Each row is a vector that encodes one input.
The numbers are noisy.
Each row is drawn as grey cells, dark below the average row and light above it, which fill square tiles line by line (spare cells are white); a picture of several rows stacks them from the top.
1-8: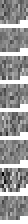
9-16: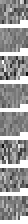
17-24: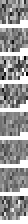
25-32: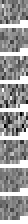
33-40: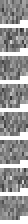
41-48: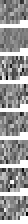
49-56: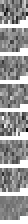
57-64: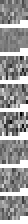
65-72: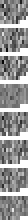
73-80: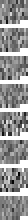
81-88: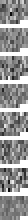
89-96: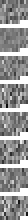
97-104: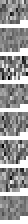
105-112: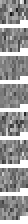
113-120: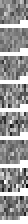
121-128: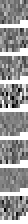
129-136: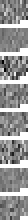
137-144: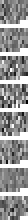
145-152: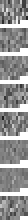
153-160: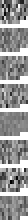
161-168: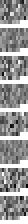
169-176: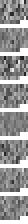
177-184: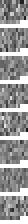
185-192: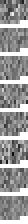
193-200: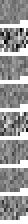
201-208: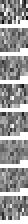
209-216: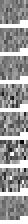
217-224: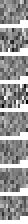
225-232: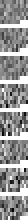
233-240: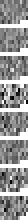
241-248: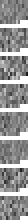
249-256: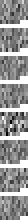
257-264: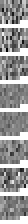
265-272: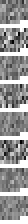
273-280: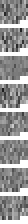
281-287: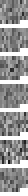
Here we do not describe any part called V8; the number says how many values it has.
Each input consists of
a point on a 15-point line, together with either a point on a 6-point line, or a value of V8.
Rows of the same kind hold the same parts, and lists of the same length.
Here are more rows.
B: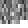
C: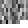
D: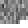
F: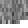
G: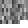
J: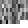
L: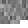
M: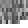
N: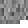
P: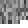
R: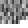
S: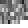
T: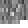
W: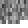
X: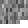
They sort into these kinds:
B, D, F, G, J, L, M, R, T, W
C, N, P, S, X

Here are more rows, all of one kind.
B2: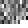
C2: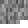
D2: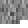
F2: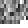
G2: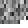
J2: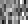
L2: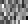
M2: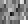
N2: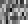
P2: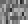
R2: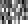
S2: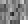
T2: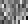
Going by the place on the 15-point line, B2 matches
C2, F2, M2 and N2.
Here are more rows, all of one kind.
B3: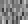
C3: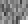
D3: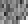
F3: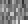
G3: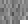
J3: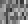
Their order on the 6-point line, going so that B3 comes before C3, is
B3, F3, J3, D3, G3, C3.
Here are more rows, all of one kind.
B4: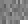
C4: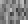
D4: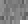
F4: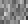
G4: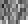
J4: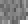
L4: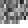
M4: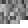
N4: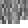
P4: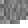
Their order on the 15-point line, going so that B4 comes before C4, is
P4, J4, D4, B4, N4, L4, F4, G4, M4, C4.
